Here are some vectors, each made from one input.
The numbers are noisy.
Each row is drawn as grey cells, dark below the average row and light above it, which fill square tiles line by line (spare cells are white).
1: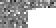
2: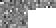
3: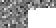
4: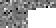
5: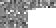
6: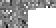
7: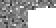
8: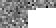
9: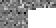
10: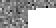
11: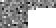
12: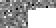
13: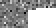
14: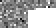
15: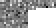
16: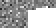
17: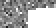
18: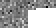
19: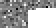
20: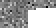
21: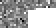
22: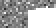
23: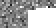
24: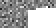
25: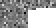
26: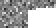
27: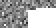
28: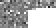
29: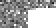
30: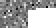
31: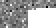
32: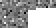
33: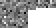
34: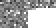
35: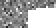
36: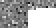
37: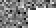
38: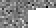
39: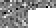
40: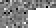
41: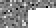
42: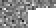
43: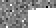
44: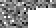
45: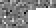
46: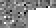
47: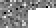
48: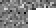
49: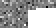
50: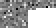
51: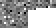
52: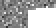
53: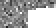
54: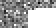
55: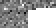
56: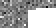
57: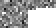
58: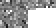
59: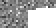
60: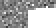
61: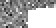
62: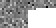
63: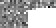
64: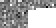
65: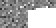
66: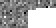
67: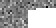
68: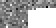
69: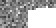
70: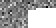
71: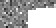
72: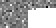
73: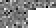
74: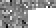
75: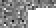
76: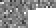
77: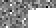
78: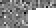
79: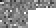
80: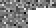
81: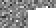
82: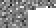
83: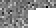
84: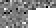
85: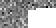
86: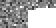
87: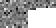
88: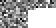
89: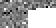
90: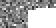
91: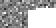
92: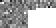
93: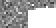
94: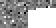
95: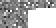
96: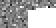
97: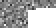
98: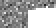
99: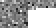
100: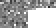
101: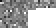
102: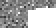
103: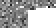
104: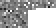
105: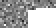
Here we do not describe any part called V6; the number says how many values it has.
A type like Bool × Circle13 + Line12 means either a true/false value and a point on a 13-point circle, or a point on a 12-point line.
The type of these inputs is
Bool × (Line5 + V6).
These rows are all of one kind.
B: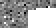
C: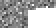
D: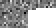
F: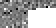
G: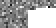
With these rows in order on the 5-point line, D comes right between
C and G.
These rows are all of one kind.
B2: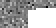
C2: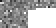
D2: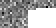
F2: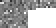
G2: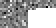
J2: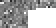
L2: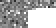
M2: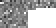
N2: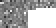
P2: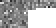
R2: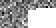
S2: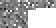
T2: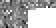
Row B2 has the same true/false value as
D2, G2 and R2.
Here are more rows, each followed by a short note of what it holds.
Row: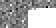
a true/false value and a value of V6
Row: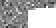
a point on a 5-point line and a true/false value
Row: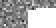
a point on a 5-point line and a true/false value
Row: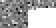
a true/false value and a value of V6
